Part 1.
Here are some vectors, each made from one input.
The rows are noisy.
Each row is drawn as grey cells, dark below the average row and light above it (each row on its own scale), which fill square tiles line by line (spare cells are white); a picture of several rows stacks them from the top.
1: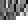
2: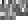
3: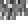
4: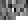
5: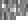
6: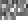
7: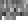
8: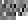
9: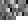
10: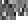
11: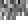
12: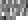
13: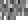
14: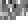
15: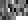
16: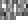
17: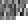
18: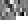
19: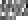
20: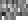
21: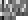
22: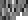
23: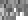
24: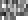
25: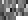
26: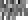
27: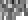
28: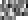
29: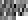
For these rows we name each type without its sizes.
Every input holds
a label.
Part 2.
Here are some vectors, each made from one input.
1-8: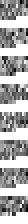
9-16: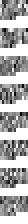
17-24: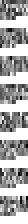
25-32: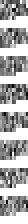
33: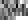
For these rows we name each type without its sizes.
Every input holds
three true/false values.
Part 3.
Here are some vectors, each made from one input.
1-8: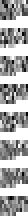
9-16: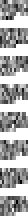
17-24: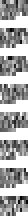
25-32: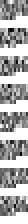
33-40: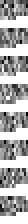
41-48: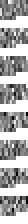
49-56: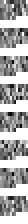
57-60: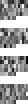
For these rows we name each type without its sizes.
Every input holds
a point on a line.
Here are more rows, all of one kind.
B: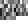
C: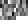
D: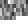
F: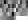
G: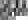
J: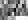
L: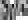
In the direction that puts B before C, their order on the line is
B, L, J, G, F, D, C.
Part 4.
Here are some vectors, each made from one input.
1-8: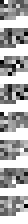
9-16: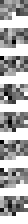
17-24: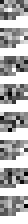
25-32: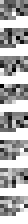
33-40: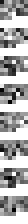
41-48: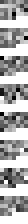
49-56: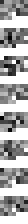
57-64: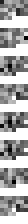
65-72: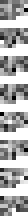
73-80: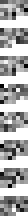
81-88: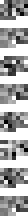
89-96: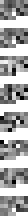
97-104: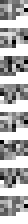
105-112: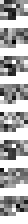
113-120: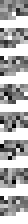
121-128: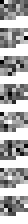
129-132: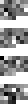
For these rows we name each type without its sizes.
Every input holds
a point on a circle.
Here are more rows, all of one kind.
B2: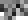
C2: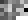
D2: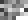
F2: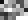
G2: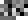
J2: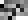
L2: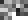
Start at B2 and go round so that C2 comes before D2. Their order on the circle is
B2, C2, D2, F2, L2, G2, J2.
